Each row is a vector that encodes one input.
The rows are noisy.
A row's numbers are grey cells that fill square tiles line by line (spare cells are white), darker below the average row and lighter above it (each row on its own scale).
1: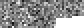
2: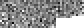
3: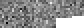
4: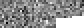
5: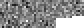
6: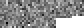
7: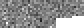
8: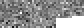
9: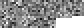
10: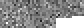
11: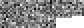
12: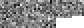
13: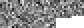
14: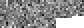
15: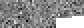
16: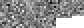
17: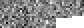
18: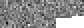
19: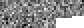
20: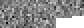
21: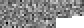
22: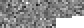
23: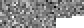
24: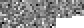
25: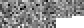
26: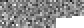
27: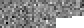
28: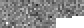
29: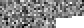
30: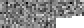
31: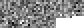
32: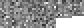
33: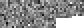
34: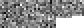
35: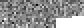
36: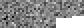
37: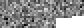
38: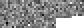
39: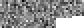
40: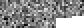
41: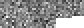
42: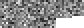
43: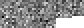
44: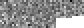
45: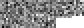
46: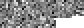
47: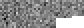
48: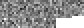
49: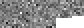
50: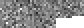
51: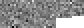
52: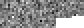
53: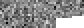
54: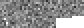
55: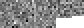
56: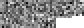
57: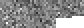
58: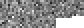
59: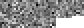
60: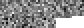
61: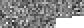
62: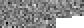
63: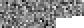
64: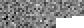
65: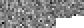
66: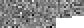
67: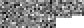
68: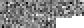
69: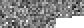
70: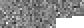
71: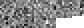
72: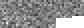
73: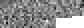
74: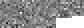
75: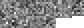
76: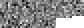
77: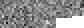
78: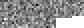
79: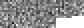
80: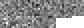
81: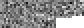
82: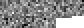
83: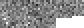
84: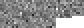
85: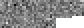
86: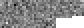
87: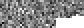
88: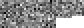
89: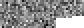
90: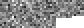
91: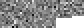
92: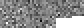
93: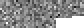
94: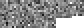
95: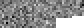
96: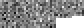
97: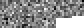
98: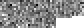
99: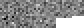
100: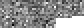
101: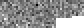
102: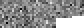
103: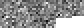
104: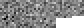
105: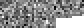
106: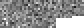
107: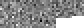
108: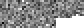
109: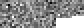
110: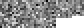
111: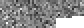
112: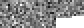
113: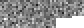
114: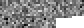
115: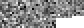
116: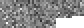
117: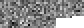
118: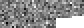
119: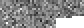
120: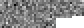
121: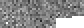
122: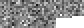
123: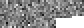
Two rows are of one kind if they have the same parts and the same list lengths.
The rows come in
3 kinds.
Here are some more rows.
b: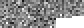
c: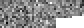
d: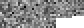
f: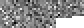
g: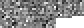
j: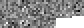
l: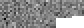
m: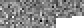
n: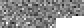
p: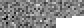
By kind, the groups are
b, c, d, j, n
f, g, m
l, p

